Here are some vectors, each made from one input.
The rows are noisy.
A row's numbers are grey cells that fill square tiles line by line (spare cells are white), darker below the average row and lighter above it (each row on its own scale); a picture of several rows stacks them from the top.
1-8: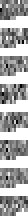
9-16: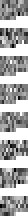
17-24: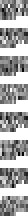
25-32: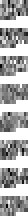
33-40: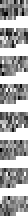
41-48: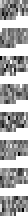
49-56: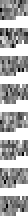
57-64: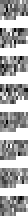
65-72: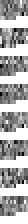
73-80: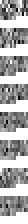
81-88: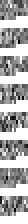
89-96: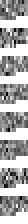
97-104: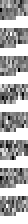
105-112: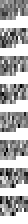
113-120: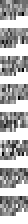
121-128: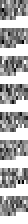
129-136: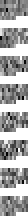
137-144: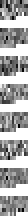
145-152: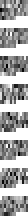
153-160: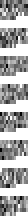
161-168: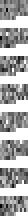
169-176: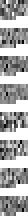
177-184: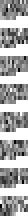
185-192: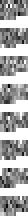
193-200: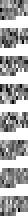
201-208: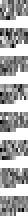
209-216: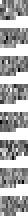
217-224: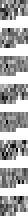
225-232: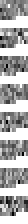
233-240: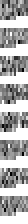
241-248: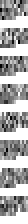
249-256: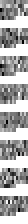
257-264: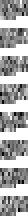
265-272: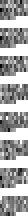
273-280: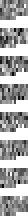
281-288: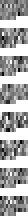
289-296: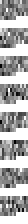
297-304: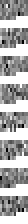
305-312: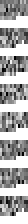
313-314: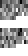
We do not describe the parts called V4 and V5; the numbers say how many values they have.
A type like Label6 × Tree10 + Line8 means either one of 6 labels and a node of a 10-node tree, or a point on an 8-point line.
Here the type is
Bool × (Circle15 + Unit) × V5 + V4.
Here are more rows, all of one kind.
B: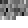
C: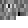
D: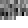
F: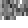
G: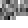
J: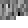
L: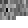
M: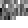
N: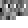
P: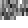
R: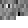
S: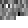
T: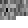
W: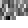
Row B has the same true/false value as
D, F and P.
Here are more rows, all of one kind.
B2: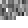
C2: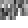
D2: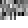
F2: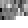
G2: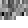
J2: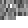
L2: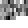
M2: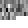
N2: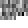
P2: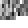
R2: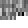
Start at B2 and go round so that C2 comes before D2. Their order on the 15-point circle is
B2, L2, M2, F2, C2, P2, J2, G2, D2, N2, R2.
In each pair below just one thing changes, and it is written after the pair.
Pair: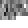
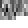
the place on the 15-point circle
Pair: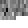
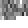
the place on the 15-point circle
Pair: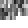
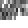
the place on the 15-point circle
